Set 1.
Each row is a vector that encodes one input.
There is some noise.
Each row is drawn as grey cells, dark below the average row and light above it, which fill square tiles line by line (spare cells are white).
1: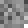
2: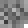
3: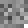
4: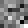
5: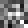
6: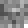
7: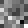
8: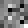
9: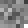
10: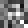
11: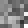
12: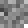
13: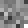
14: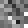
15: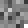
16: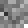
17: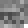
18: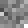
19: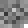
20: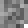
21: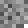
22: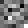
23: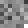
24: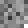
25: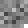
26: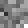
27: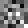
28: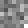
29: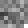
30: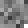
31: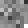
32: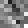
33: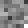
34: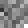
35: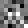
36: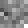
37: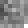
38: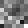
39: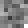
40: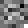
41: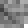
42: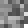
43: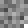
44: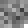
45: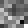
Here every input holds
either a point on a 7-point line, or three true/false values.
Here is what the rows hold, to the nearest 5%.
About 35% of them hold a point on a 7-point line. The rest hold three true/false values.
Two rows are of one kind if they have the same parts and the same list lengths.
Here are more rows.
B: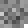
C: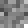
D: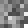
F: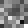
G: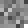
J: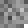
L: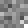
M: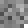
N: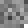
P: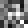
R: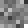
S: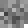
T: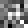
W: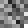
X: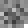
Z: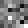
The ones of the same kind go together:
B, C, G, J, L, M, N, R, S, X
D, F, P, T, W, Z

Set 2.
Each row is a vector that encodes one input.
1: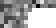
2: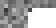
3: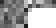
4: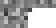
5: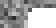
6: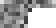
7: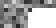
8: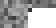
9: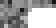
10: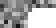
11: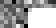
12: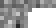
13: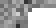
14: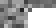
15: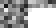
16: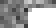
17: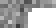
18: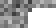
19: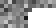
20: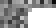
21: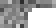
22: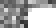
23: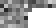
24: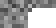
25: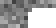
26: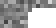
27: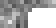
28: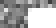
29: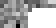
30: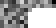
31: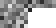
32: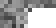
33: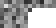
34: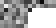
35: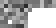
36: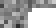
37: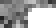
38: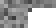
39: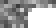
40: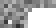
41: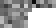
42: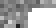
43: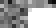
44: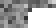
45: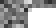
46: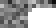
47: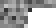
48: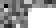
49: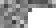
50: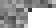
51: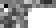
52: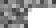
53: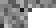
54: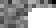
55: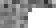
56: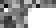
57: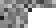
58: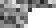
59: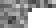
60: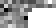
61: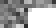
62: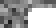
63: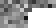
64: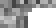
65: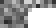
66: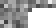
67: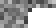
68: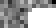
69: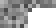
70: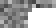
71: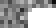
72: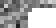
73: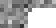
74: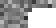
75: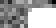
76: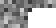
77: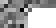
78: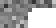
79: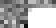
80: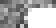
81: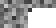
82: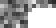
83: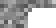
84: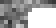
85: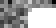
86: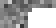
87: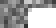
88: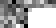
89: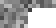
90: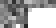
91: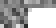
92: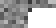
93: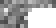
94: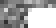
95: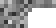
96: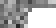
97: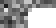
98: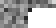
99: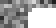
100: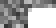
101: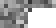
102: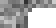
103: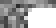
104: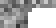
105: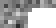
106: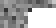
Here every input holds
a point on a 12-point line and a true/false value.
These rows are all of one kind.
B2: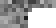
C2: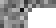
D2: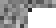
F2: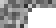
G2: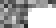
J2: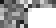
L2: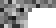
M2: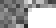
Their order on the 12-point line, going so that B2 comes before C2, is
G2, J2, M2, B2, D2, F2, L2, C2.
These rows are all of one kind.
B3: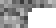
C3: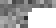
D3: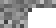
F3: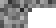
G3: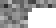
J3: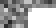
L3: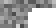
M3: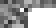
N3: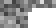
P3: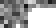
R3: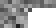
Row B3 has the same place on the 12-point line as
C3 and L3.
